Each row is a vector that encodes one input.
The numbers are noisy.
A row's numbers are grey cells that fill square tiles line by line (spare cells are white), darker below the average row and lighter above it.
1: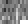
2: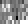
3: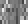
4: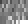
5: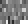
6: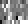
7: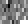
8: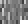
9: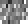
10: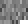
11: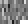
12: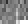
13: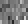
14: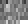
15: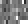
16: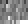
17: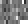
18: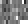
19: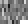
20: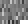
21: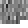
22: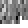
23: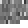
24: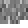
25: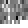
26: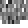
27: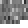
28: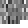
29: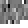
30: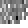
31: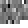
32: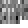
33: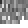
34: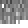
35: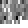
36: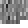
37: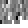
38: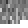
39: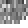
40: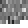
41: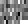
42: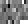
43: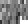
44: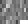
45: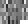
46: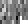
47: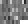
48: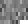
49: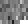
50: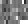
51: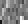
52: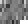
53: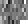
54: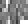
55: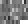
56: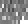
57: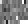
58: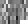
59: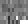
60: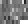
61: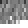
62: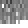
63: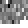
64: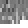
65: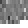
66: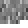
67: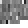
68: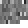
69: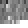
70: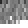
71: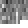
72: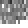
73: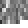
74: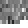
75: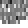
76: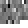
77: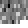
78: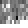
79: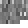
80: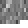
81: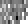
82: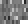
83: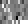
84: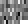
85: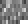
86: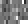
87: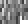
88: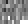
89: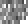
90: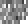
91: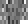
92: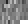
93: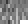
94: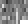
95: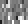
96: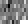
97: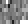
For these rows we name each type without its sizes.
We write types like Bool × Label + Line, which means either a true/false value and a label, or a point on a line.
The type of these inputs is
(Bool × Bool × Bool × Bool + Unit) × Tree.
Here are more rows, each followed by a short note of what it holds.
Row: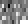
a node of a tree and four true/false values
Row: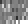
a node of a tree and four true/false values
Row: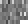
a node of a tree
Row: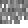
a node of a tree and four true/false values
